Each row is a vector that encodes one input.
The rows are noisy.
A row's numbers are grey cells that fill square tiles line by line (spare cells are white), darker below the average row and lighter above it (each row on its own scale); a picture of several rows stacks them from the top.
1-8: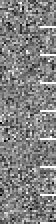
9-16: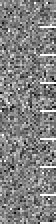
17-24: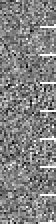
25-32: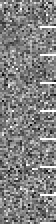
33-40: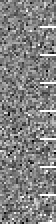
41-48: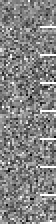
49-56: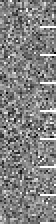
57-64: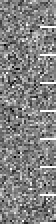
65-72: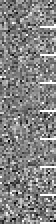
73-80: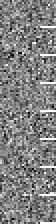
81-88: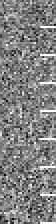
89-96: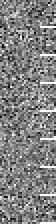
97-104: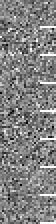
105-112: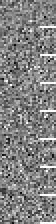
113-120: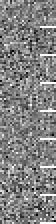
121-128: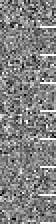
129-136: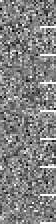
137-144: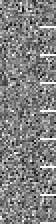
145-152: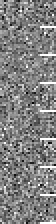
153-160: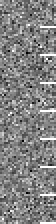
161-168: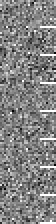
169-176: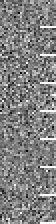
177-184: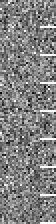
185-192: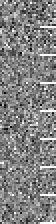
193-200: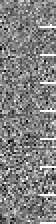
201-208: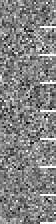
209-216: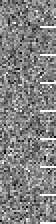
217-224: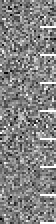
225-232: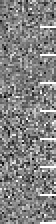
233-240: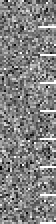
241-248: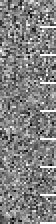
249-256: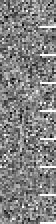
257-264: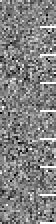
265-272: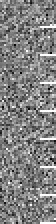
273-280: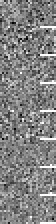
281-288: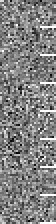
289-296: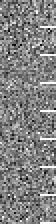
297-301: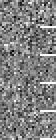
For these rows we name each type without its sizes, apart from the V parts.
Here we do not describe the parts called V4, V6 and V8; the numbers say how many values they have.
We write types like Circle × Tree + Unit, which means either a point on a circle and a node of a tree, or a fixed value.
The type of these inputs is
Circle × Circle + (Tree + V4 × V6) × V8 + Unit.
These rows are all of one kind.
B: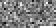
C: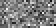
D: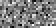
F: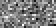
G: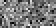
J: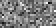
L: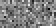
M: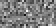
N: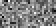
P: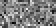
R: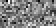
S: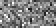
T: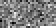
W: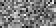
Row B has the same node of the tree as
C, R and W.
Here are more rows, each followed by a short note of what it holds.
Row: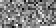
a value of V4, a value of V6 and a value of V8
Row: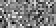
a node of a tree and a value of V8
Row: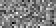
a value of V4, a value of V6 and a value of V8
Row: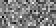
a node of a tree and a value of V8
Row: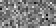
a value of V4, a value of V6 and a value of V8
